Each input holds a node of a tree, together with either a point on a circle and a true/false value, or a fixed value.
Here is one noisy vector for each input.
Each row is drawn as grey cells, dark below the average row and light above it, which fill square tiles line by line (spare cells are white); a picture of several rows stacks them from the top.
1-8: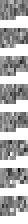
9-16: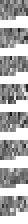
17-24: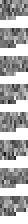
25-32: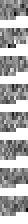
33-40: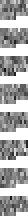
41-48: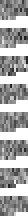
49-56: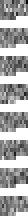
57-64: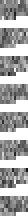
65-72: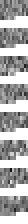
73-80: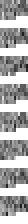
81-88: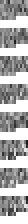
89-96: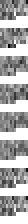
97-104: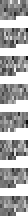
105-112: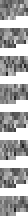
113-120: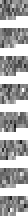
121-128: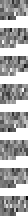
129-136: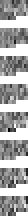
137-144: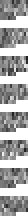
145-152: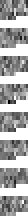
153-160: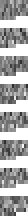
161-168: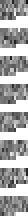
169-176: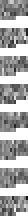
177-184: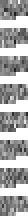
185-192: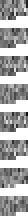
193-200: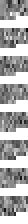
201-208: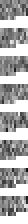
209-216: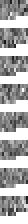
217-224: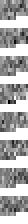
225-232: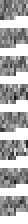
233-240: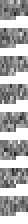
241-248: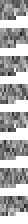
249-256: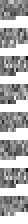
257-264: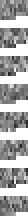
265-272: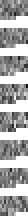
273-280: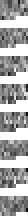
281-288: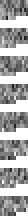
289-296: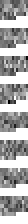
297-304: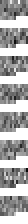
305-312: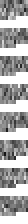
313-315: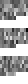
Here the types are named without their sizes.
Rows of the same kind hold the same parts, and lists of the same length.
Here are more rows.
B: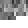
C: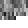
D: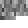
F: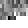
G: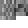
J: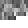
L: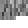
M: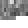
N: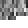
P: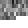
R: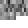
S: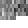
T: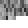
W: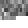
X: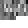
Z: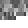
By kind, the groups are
B, C, F, J, N, P, X, Z
D, G, L, M, R, S, T, W

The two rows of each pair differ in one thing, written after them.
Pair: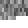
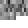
the node of the tree
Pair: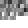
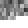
the node of the tree
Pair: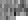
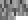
the true/false value
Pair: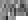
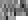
the place on the circle
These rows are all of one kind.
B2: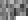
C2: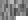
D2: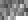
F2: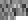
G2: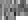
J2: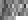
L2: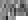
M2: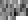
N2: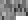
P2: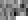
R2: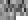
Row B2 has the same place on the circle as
C2 and L2.
